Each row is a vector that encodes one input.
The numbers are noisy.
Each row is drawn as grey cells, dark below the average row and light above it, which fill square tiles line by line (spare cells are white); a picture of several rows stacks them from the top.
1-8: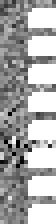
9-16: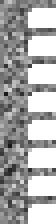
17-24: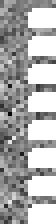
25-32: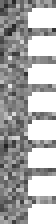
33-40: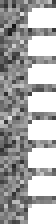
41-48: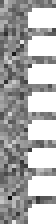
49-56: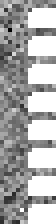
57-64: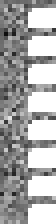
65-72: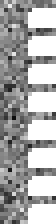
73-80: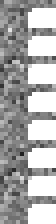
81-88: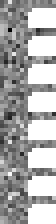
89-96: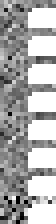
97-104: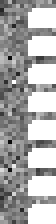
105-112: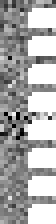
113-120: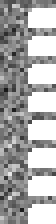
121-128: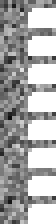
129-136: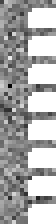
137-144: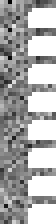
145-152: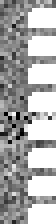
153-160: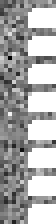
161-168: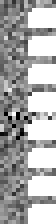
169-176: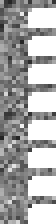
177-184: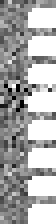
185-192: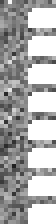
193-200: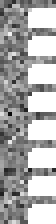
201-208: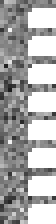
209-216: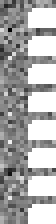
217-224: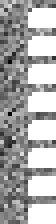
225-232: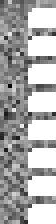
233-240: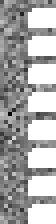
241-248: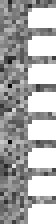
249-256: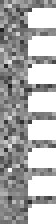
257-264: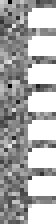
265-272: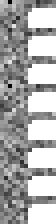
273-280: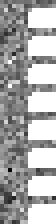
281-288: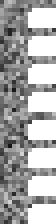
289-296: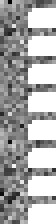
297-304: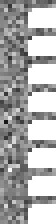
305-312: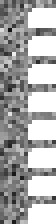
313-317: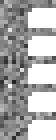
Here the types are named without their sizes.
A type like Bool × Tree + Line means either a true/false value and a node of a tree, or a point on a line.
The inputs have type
List(Line).
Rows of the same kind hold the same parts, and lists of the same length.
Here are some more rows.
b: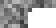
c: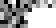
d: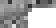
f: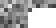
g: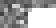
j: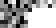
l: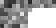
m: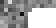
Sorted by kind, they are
b, f, m
c, j
d, g, l

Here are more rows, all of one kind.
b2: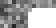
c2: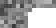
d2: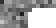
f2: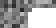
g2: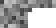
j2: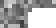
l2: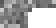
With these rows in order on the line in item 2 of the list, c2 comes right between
d2 and f2.
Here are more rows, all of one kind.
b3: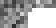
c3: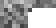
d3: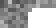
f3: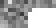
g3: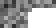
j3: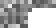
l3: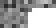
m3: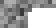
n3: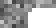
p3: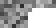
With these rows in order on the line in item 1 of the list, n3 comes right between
d3 and p3.
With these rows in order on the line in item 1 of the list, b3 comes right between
g3 and p3.
